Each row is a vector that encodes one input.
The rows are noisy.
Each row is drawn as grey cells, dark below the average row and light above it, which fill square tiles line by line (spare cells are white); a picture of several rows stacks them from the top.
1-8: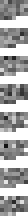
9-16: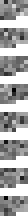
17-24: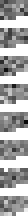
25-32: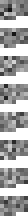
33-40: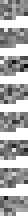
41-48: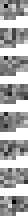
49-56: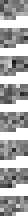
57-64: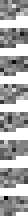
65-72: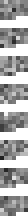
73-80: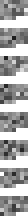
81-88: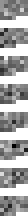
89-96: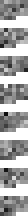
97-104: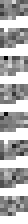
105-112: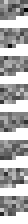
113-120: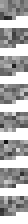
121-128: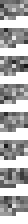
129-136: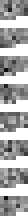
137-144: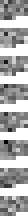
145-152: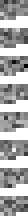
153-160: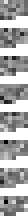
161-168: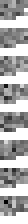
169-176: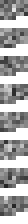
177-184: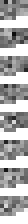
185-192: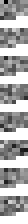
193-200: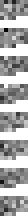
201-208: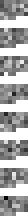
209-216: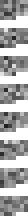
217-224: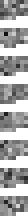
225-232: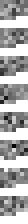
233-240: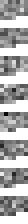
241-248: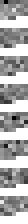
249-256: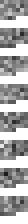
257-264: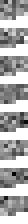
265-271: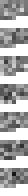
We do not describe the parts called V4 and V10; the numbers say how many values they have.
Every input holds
a value of V4 and a value of V10, together with either a point on a 16-point line, or a node of a 16-node tree.
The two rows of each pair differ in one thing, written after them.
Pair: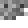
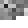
the value of V10
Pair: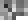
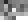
the node of the tree
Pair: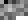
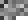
the value of V4
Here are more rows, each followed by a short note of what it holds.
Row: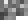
a point on a 16-point line, a value of V4 and a value of V10
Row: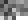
a node of a 16-node tree, a value of V4 and a value of V10
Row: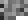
a point on a 16-point line, a value of V4 and a value of V10
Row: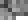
a node of a 16-node tree, a value of V4 and a value of V10
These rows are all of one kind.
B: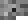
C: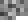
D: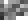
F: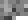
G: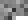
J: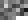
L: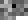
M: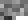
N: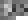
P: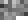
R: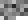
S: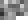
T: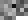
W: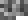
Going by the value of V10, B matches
F, G and N.
